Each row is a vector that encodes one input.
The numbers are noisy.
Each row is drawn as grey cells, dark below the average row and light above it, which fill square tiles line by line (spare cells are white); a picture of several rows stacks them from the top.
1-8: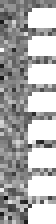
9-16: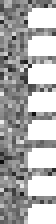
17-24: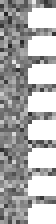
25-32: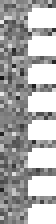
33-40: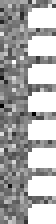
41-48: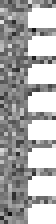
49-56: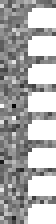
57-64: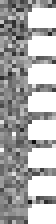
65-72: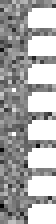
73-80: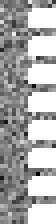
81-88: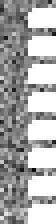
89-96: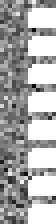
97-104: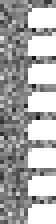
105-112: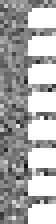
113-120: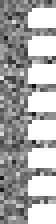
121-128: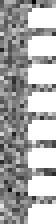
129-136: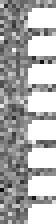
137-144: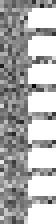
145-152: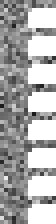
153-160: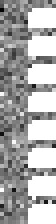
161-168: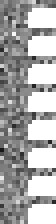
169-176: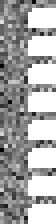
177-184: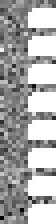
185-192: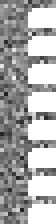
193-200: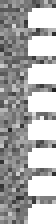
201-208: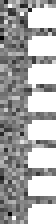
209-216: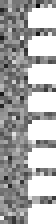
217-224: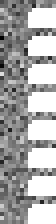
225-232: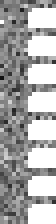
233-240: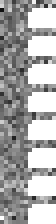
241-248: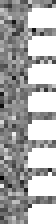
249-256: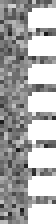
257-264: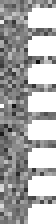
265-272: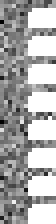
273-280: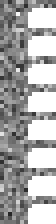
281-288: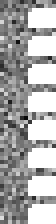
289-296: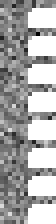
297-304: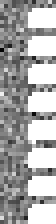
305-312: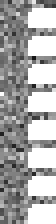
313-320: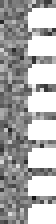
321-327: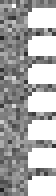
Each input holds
a list of up to two points on a 15-point line.
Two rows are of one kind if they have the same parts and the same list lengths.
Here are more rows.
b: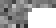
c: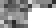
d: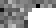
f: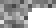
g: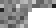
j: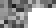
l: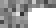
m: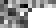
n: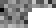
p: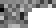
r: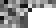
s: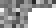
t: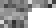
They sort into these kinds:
b, d, g, l, n, p
c, f, j, s, t
m, r

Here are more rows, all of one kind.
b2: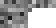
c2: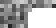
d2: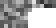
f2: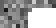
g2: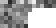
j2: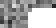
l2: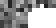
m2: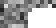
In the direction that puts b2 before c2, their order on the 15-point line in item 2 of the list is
b2, m2, c2, d2, f2, g2, j2, l2.
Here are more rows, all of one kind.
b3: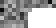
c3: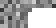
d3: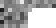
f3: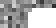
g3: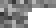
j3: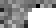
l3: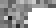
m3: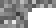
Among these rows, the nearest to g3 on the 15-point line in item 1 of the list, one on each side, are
d3 and m3.
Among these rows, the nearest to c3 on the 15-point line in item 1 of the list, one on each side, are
d3 and f3.
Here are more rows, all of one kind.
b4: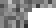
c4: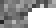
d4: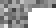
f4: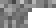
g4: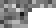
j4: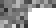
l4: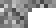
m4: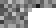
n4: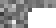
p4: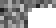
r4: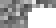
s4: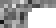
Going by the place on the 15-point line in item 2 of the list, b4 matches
f4 and n4.
